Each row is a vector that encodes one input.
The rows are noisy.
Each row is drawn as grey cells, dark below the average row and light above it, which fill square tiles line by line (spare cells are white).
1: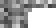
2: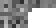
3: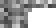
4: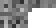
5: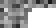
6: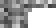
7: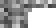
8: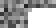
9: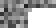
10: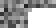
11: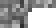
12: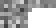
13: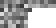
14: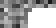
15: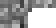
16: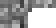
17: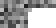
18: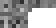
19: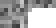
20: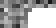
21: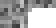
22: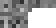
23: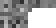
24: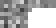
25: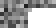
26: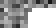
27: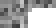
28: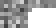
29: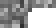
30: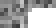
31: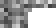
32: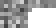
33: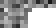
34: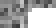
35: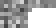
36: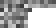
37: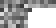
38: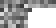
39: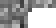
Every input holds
three true/false values.
